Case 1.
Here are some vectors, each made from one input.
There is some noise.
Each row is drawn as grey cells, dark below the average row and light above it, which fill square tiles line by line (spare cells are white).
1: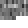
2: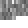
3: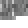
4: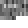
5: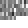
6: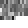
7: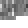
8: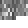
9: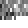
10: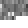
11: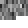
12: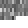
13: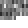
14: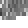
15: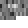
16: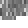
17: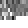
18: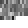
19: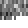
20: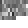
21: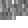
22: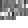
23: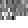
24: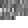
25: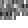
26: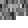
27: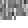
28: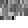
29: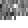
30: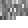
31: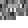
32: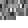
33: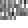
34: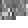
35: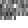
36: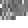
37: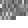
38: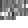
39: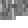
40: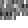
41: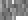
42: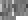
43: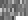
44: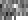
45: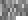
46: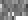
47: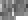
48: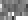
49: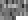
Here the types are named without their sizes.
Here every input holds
either a point on a line, or three true/false values.
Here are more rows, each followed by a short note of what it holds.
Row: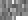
three true/false values
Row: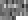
a point on a line
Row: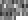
a point on a line
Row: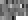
a point on a line
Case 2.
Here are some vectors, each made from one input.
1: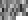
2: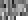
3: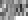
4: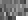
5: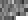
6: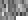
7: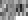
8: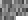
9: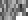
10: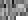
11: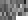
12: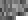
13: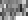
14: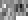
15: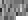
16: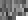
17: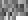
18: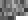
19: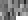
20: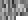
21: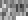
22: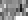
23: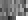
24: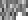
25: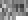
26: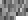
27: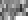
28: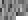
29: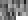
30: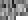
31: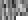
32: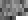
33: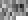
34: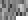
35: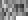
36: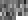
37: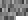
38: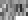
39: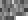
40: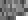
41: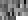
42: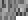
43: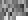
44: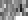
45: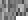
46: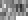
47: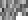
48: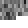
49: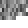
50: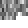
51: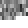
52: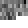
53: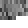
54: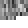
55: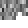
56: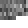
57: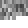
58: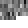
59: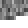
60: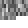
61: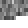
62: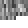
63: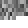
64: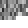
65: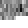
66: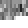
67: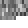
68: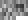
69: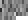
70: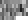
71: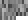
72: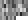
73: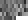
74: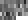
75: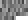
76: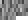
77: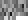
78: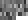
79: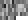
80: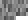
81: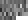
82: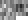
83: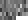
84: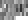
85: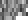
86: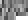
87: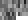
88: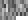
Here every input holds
either a point on an 8-point line, or a point on a 12-point line.
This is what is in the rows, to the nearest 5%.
About 40% of them hold a point on an 8-point line. The rest hold a point on a 12-point line.
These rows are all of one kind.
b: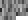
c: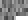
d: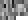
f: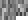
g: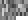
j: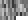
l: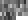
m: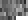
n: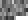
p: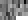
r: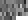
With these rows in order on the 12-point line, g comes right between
f and j.
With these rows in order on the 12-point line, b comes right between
c and f.
